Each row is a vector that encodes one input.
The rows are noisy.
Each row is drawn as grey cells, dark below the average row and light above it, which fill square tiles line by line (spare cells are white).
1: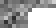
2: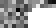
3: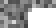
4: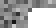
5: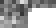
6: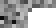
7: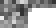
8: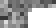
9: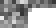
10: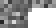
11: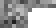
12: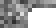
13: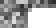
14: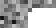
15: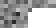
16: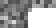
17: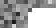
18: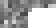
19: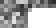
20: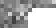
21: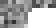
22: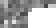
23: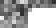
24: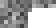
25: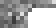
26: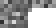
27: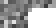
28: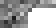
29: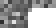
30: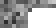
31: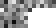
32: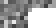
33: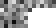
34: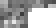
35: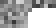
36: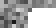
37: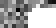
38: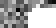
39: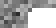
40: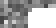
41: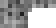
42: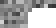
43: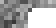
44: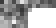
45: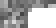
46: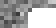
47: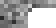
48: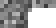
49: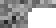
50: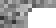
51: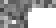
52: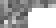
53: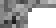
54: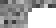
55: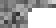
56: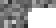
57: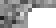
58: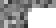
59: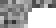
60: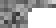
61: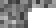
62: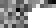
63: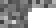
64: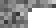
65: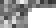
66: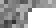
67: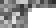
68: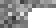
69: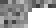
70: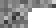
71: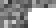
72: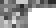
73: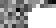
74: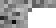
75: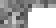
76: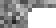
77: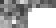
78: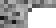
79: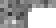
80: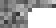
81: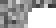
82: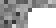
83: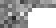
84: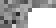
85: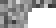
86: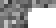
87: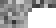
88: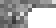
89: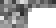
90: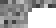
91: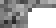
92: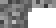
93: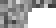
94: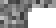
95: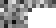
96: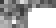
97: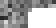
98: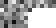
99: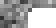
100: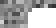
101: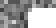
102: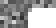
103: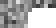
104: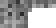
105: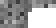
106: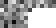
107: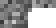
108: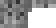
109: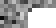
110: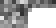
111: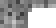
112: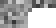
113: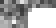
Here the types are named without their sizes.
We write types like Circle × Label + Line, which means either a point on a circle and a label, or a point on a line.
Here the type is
Bool × List(Line).
